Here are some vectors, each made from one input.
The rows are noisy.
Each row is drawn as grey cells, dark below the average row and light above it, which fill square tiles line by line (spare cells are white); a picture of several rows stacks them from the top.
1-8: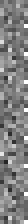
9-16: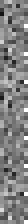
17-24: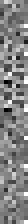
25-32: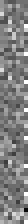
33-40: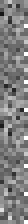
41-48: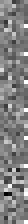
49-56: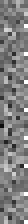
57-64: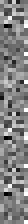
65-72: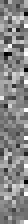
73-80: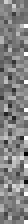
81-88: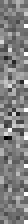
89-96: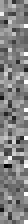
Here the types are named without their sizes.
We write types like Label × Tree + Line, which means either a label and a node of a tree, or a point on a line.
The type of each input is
List(Line).
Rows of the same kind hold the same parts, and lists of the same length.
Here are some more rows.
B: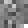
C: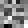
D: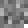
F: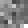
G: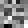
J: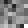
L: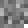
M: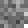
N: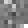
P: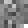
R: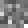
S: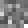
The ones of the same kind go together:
B, F, N, P
C, G
D, J, L, M, R, S

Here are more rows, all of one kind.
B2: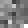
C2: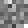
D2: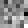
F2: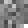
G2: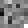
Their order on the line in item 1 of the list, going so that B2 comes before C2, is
B2, F2, C2, G2, D2.
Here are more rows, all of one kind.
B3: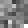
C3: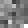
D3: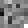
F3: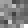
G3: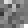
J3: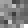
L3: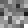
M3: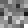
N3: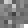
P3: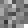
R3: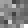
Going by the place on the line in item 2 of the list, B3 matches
L3 and M3.
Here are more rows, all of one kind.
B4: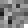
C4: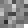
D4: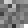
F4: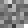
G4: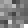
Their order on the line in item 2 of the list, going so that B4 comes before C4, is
B4, G4, D4, F4, C4.
